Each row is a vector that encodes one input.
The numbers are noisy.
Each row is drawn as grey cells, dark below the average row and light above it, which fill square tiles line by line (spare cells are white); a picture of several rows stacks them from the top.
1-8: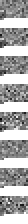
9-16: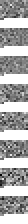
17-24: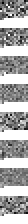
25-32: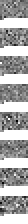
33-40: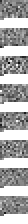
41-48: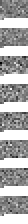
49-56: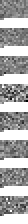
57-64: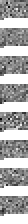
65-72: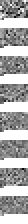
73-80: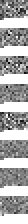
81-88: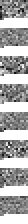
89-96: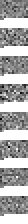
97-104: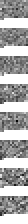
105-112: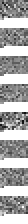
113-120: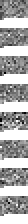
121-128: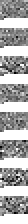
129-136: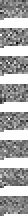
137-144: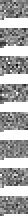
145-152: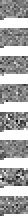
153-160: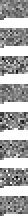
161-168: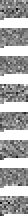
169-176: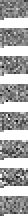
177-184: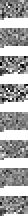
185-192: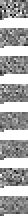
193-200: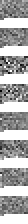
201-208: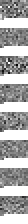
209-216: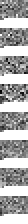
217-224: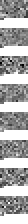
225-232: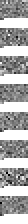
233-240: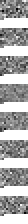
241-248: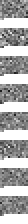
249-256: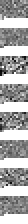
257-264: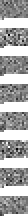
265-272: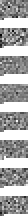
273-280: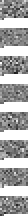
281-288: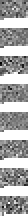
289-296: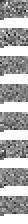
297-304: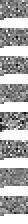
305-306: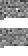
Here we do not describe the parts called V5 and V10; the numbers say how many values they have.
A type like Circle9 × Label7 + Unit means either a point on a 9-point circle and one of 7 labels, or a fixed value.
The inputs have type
Bool × Circle9 × Line12 × V5 × V10.
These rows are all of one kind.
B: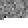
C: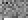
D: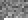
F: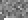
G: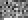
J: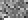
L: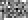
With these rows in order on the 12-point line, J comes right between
F and L.
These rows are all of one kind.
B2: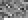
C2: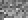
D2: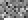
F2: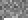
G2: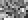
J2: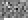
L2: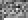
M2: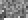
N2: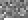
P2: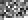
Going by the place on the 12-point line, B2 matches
C2, D2, L2 and N2.
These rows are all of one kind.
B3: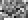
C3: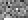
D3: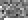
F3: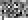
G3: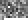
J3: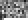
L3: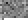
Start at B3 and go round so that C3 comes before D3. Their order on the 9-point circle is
B3, J3, L3, G3, C3, D3, F3.
